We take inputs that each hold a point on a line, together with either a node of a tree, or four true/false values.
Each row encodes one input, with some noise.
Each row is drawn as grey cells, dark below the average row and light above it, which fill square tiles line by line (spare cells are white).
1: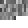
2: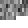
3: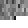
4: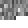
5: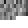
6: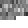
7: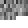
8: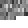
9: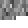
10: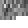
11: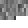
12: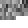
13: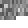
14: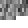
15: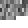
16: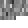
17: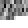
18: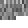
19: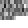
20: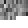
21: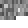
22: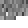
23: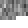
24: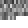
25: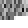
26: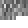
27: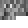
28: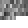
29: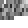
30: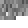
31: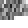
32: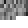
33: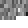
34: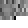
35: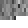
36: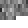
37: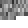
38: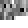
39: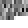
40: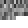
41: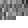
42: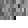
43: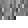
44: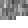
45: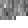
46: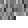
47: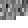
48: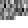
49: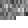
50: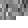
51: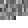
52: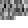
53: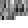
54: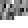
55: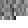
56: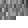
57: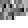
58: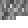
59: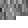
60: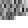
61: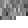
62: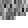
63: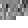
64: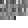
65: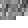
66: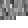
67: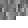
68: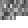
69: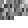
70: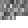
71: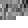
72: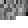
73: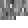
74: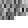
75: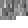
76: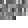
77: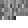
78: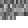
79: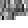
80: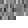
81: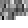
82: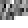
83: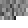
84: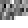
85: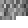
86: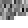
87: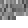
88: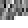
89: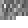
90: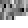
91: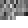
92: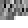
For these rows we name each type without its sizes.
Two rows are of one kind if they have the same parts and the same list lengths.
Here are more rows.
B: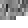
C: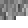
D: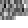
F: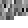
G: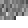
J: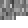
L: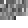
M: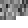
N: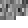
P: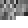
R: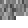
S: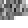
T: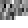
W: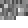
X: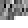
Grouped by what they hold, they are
B, C, G, J, L, M, N, P, R, W
D, F, S, T, X

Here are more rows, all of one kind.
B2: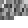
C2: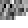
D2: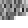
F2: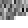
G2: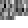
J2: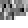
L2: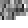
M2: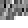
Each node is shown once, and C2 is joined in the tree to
J2 and M2.
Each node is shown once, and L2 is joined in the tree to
G2.
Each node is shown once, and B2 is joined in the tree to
D2.
